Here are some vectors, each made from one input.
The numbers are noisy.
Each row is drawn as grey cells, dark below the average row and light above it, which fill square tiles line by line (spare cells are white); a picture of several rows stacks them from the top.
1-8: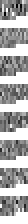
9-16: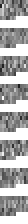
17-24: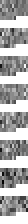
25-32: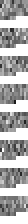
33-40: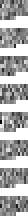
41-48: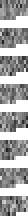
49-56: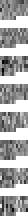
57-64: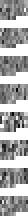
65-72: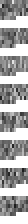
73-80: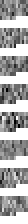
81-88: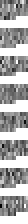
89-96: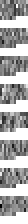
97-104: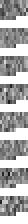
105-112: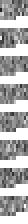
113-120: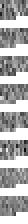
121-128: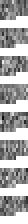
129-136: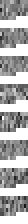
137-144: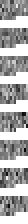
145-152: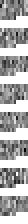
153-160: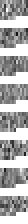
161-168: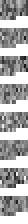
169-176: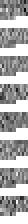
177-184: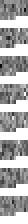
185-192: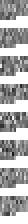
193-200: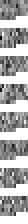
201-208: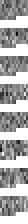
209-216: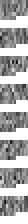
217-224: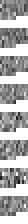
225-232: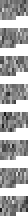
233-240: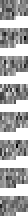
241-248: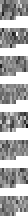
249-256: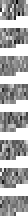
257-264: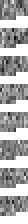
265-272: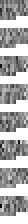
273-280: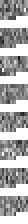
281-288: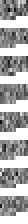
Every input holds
a list of up to three points on a 13-point circle.
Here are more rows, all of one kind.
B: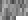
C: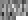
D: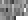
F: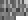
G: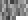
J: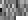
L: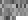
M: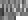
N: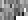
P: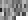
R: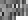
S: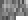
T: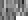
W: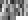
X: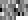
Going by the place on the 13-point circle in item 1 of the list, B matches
F, S, T and W.
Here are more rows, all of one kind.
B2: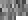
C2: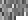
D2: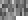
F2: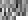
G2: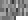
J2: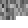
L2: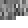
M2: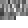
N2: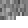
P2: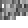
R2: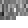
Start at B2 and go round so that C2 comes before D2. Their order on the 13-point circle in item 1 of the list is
B2, C2, L2, M2, R2, J2, G2, P2, N2, F2, D2.
